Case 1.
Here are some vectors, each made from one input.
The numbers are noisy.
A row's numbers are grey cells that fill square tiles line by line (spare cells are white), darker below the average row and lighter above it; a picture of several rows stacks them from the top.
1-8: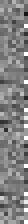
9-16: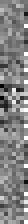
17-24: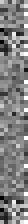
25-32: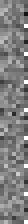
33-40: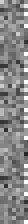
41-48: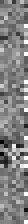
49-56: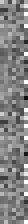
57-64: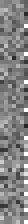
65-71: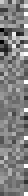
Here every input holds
a list of up to two points on a 5-point line.
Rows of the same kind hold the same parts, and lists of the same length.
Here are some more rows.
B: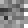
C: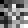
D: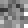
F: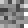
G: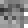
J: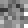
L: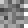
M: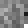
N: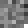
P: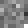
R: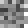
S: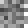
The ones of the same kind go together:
B, D, F, G, J, L, R, S
C
M, N, P

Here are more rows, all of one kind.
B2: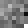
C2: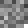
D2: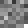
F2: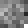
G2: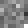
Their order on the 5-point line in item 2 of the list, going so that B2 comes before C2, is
F2, B2, D2, C2, G2.
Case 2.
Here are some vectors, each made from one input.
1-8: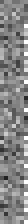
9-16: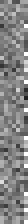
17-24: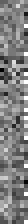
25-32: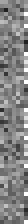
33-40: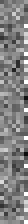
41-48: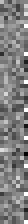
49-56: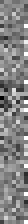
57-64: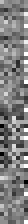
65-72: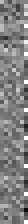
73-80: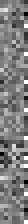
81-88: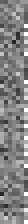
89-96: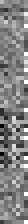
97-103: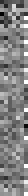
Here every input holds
a list of up to two points on a 7-point line.
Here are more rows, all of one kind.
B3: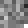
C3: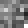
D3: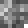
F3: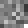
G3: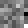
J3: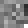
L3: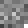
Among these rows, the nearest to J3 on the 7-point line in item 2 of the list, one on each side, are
C3 and G3.
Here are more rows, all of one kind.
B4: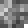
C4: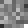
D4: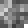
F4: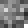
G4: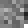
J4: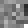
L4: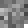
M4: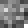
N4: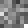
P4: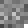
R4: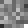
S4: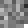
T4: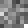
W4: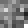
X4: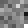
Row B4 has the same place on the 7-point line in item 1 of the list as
D4, F4, M4 and W4.
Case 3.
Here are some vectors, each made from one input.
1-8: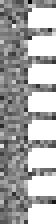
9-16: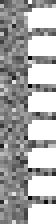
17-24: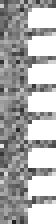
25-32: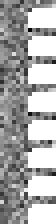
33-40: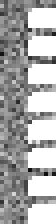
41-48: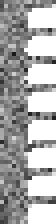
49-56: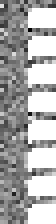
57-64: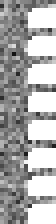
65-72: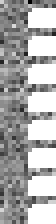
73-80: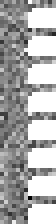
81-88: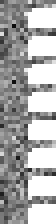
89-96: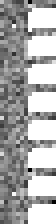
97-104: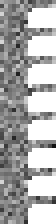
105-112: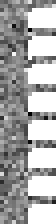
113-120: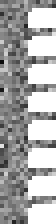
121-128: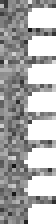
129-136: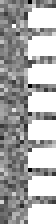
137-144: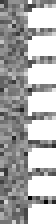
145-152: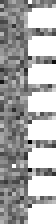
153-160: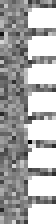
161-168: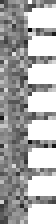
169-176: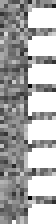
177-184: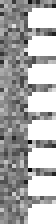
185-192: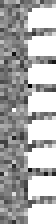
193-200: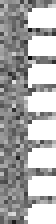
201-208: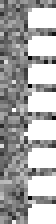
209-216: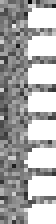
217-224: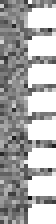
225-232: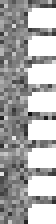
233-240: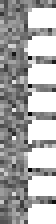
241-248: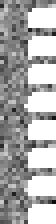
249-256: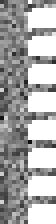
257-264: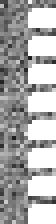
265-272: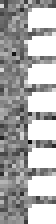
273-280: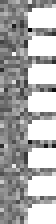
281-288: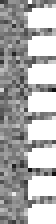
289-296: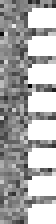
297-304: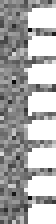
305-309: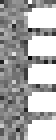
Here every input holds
a point on a 17-point circle and a true/false value.
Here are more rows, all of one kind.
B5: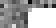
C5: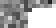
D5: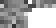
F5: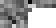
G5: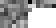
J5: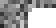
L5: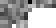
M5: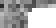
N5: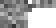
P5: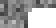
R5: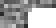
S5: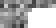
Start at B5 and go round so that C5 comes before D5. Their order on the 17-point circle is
B5, M5, F5, L5, G5, C5, J5, N5, D5, P5, R5, S5.
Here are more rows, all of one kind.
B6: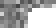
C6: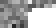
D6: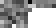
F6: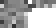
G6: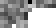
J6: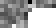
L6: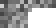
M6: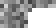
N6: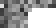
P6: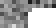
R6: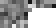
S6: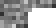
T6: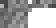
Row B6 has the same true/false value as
C6, F6 and M6.
